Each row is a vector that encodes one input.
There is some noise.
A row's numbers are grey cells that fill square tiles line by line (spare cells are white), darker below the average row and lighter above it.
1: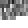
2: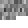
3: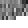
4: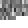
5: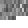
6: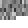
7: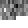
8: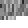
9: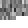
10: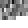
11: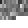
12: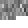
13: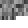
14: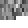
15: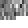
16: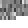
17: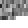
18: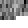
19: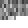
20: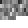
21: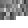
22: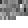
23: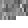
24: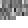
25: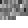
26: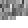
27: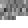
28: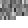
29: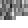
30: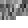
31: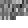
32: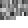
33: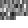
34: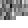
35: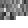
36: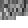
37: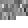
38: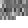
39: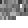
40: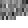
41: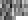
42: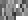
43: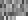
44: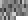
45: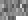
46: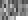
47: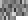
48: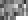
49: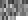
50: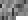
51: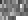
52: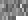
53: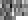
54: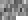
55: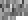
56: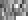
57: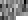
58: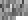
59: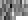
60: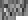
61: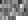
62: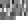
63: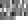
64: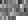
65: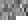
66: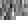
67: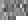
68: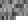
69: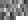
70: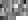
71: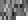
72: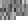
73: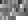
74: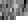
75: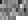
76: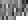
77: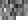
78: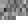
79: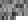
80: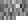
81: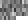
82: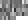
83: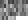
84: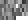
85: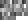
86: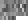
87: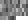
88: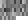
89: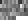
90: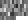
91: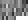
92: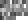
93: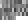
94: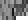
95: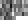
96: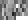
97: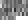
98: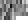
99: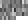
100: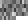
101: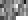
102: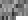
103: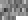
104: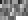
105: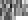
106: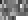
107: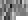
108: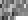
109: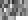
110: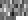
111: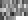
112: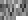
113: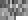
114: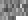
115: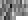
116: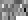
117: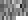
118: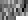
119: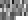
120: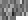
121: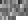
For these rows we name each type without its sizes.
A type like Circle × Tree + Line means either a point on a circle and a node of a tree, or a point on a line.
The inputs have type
Label × Label + Line.
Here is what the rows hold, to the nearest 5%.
About 50% of them hold two labels. The rest hold a point on a line.
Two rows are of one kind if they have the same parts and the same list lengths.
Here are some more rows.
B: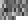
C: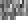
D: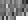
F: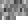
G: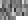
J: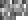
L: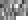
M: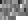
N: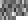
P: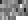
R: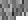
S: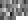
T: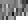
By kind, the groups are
B, F, G, M, N, P
C, D, J, L, R, S, T

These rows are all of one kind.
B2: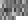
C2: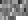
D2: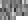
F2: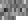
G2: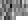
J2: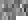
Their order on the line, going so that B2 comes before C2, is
G2, D2, B2, F2, J2, C2.
